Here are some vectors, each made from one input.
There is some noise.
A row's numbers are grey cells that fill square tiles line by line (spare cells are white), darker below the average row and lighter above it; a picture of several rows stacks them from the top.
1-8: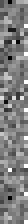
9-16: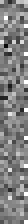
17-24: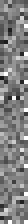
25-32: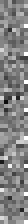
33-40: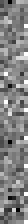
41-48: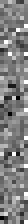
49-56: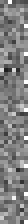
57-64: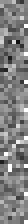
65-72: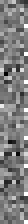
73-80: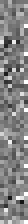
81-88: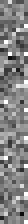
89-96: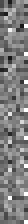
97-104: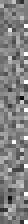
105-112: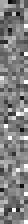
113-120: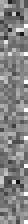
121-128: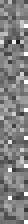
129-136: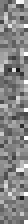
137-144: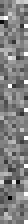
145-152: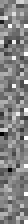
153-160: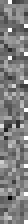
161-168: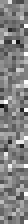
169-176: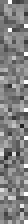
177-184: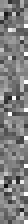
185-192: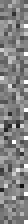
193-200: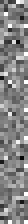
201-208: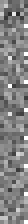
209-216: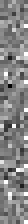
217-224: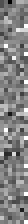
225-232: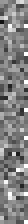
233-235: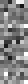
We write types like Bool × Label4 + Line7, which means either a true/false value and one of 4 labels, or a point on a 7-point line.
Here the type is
Bool × (Line6 + List2(Line7)) + Line4 × Line4.
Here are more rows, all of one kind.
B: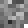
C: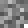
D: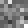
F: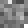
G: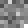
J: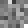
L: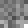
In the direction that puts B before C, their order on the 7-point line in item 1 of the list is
B, F, J, G, D, L, C.
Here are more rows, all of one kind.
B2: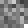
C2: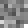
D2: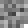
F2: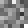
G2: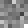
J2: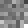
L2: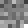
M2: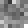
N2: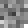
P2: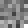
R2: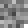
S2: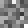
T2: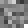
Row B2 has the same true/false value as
F2, S2 and T2.
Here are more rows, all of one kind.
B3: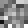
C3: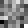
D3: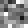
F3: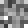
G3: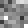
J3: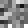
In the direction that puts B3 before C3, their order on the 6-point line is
D3, J3, B3, F3, G3, C3.
